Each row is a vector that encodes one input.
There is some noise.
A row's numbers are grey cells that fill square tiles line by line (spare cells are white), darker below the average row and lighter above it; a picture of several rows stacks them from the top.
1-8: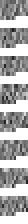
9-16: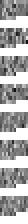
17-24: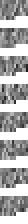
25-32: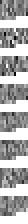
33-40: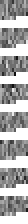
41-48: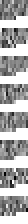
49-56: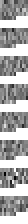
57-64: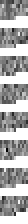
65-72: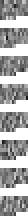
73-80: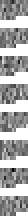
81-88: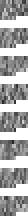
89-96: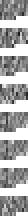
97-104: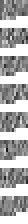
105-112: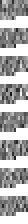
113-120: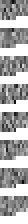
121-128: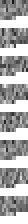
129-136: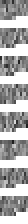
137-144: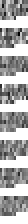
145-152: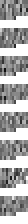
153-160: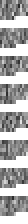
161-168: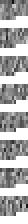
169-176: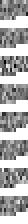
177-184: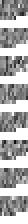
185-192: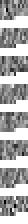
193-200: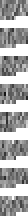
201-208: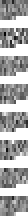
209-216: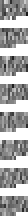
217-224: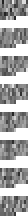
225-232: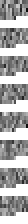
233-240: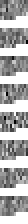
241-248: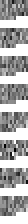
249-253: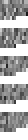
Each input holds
a list of up to two points on a 7-point line.
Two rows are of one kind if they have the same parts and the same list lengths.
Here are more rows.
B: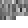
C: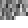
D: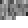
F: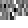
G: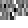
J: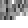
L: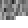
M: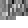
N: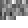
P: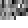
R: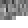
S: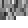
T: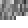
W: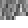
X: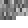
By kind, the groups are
B, D, M, N, P, S, T
C, J, L, R, W, X
F, G

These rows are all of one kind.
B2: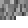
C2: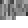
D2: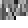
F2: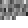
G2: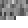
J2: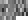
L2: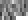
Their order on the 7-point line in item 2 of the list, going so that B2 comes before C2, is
L2, J2, B2, D2, C2, F2, G2.
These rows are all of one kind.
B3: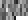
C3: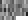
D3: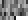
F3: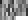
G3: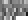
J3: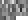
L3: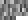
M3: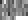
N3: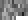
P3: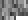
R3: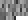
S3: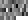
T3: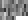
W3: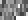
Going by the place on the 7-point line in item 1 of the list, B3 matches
J3, L3 and R3.
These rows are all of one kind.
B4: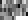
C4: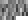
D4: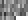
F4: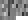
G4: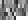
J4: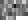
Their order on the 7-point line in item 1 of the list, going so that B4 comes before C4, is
G4, D4, J4, F4, B4, C4.
